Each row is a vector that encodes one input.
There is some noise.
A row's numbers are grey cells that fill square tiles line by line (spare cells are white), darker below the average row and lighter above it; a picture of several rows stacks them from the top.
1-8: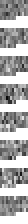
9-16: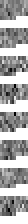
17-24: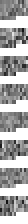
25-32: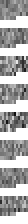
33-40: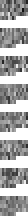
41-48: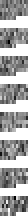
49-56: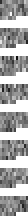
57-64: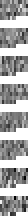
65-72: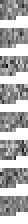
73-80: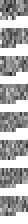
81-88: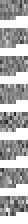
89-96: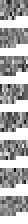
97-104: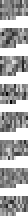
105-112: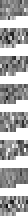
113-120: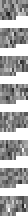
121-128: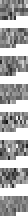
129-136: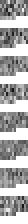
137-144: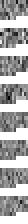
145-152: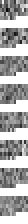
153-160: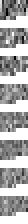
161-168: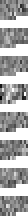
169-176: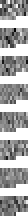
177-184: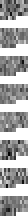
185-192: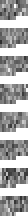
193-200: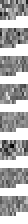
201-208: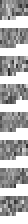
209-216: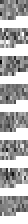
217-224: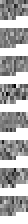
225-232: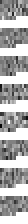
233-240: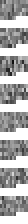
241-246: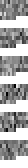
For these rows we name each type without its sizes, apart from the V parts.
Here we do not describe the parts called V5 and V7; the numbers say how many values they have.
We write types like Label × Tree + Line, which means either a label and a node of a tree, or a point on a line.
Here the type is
(Bool × Label + Unit) × Line × V7 + V5.
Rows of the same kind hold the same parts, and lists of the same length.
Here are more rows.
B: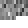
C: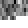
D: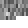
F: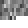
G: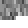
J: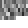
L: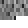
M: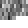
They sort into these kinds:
B
C
D, F, G, J, L, M

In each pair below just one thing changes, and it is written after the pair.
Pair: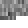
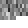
the place on the line
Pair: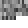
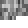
the value of V7
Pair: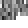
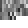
the label
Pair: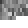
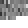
the place on the line
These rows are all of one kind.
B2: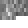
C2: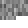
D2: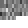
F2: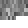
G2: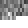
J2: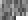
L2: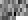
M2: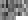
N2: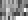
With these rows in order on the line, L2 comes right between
C2 and M2.
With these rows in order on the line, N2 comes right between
J2 and M2.
